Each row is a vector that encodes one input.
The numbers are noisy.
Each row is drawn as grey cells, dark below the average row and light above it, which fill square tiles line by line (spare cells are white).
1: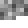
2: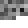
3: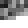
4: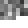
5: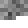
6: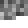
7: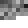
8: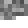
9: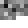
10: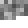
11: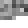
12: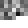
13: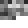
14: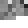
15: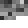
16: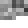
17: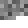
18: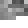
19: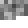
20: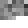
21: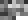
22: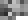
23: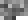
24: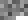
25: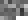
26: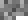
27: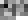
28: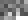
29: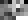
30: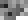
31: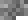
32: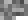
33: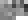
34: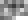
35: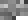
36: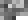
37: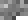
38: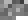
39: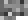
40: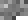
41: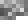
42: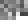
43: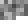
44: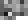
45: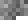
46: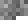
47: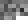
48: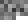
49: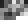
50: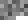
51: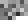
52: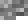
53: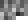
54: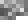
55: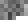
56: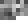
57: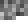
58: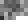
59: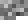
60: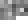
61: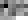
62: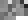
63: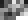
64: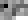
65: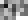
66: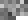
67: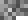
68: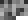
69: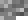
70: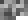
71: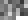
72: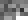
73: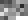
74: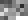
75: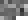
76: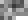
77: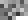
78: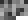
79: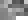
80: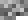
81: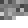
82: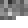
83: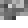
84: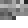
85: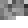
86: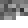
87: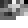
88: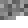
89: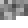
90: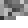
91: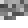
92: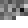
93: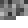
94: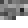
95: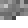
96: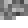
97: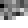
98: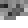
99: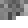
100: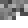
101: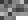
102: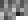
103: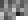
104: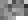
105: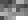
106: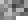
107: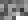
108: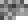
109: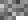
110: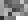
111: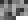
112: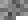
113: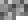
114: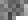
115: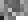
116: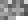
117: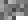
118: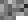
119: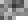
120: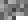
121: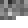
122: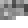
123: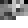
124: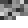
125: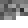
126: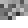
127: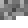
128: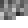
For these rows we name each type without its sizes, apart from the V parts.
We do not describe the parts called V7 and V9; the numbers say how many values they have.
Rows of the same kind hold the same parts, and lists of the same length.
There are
2 kinds of row.
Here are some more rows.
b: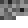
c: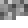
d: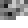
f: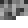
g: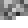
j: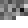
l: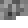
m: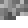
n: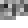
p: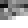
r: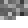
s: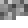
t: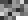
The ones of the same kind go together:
b, c, j, n, p, s, t
d, f, g, l, m, r

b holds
a true/false value, a value of V7 and a value of V9.
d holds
a point on a line, a true/false value and a value of V9.
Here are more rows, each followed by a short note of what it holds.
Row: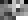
a point on a line, a true/false value and a value of V9
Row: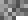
a true/false value, a value of V7 and a value of V9
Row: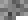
a point on a line, a true/false value and a value of V9
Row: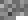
a true/false value, a value of V7 and a value of V9
